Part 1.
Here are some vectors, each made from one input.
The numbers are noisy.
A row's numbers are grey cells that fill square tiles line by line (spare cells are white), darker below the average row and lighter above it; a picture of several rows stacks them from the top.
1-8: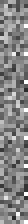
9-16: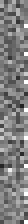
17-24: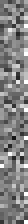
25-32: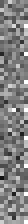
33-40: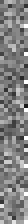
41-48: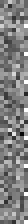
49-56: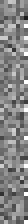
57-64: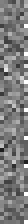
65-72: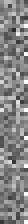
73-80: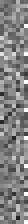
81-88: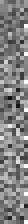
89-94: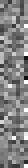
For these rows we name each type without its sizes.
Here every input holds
either a label and a node of a tree, or four true/false values.
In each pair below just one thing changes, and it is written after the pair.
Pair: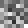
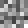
the label
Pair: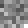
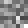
the node of the tree
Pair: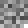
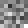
the node of the tree
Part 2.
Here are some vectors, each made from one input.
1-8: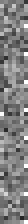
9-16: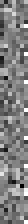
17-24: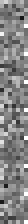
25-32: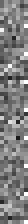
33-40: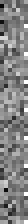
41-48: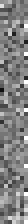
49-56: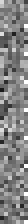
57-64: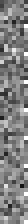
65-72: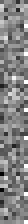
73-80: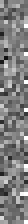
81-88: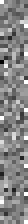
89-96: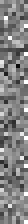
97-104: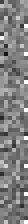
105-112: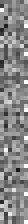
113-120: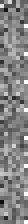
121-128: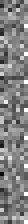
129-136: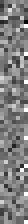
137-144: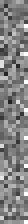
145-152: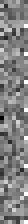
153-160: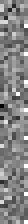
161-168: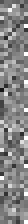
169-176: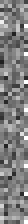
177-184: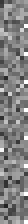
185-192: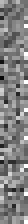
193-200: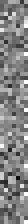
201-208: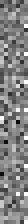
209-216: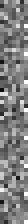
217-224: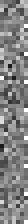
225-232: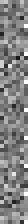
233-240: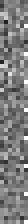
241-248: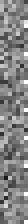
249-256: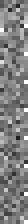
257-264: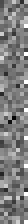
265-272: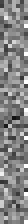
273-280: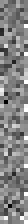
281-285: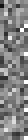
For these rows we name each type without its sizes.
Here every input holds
a label, together with either a label, or a point on a line.
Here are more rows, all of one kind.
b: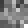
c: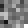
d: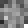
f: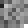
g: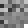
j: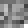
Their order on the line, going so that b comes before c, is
g, j, d, f, b, c.
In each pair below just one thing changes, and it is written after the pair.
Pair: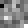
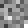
the place on the line
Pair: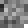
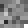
the label
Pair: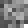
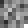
the place on the line
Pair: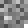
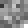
the place on the line
